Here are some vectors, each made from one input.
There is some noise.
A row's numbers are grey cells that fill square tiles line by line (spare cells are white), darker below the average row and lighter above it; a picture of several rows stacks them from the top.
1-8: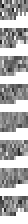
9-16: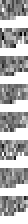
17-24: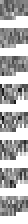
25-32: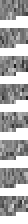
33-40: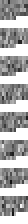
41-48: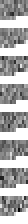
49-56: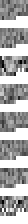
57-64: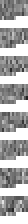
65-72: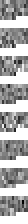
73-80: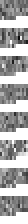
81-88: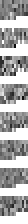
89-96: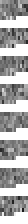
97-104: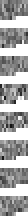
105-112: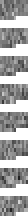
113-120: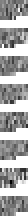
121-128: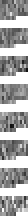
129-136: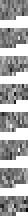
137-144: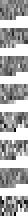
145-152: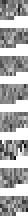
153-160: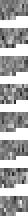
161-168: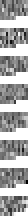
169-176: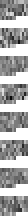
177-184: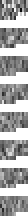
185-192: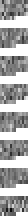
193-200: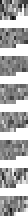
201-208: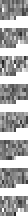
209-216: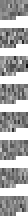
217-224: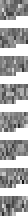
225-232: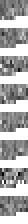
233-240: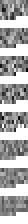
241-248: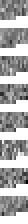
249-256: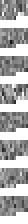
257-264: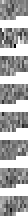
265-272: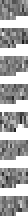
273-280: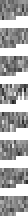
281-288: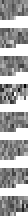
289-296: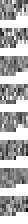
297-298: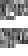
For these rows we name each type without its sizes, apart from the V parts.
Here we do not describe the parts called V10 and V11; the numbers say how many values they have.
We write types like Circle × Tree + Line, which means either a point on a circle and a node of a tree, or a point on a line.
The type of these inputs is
((Circle + V11) × List(V10) + Line) × Line.
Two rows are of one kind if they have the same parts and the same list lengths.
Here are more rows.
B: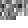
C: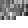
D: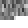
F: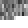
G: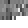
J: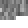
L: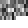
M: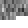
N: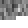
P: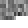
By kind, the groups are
B
C
D, N
F, J
G
L, M
P

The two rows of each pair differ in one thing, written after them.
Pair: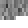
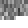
the value of V10 in item 2 of the list
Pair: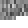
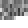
the value of V10 in item 1 of the list
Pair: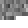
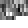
the value of V10 in item 1 of the list
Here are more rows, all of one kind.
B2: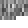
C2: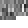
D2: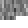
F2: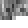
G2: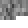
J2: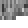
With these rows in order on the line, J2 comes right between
B2 and C2.
